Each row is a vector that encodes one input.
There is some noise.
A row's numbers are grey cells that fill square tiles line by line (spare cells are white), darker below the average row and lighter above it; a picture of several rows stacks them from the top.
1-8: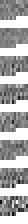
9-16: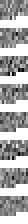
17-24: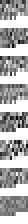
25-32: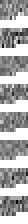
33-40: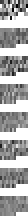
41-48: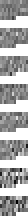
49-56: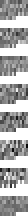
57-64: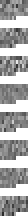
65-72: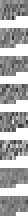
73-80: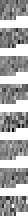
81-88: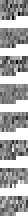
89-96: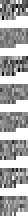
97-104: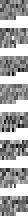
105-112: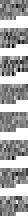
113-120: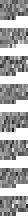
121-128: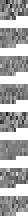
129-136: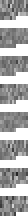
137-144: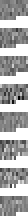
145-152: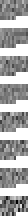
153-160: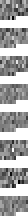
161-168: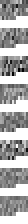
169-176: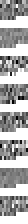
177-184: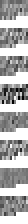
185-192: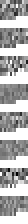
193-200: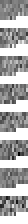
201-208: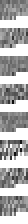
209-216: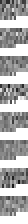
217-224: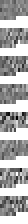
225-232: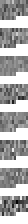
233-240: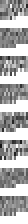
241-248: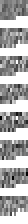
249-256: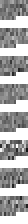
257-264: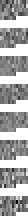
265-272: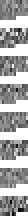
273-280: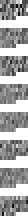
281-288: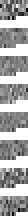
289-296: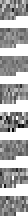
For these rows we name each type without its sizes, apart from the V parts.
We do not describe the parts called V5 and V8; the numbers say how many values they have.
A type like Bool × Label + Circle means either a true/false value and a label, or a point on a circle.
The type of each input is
Label × Label × (Line + List(V5)) × V8.
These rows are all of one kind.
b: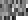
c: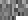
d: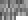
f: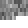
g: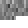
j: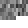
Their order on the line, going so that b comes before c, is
b, g, d, c, j, f.
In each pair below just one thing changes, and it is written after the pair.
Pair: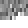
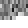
the value of V8
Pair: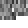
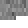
one of the two labels
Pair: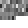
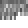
the value of V8
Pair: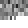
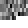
the value of V8
